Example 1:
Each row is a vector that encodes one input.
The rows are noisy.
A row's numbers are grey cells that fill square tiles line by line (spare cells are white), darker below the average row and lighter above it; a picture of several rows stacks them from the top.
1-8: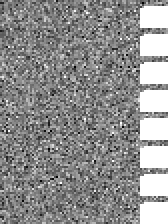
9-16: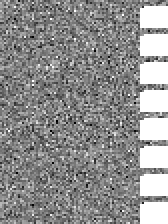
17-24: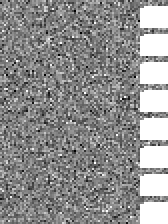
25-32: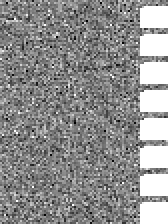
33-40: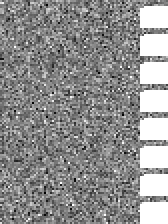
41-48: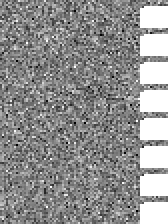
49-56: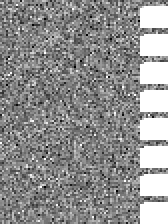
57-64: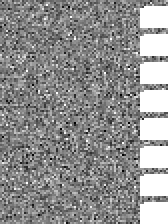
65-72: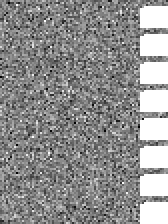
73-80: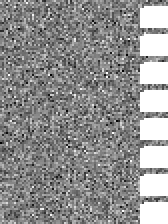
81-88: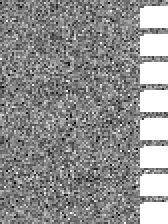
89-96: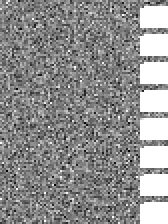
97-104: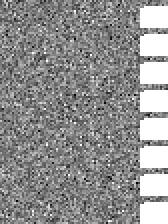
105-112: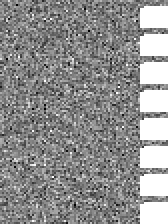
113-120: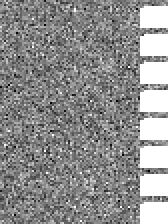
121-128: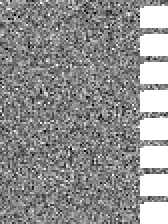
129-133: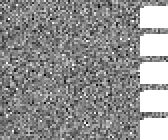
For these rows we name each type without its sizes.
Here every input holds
four true/false values, together with either a point on a circle, or a fixed value.
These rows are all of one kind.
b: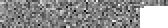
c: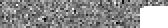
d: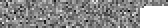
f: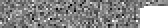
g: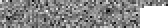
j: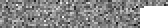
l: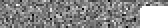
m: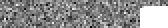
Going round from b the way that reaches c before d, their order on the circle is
b, f, j, c, l, m, g, d.
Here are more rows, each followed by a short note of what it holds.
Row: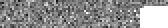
four true/false values
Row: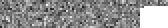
four true/false values
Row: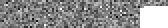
a point on a circle and four true/false values
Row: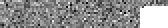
a point on a circle and four true/false values
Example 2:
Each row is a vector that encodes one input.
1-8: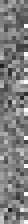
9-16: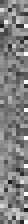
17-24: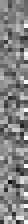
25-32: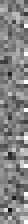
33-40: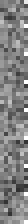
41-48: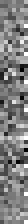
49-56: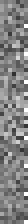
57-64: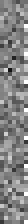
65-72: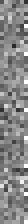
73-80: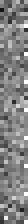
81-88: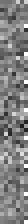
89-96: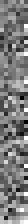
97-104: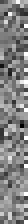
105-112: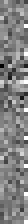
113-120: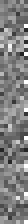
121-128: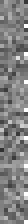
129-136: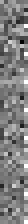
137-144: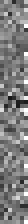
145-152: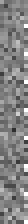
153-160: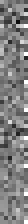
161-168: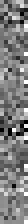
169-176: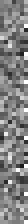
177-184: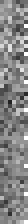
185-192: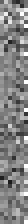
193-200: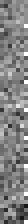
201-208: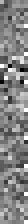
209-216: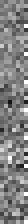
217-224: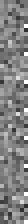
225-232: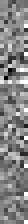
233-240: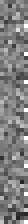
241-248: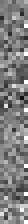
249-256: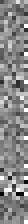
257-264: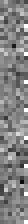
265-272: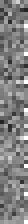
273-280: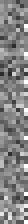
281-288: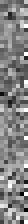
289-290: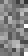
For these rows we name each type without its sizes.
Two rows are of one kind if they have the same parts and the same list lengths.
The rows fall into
2 kinds.
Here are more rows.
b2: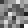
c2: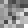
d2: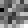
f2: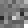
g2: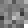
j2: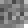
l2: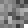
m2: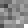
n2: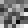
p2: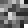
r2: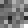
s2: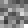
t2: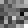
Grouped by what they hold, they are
b2, c2, d2, f2, g2, j2, m2, r2, t2
l2, n2, p2, s2

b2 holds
a point on a circle.
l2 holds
three true/false values.
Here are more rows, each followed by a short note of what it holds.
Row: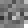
a point on a circle
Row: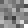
a point on a circle
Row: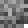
three true/false values
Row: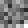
a point on a circle
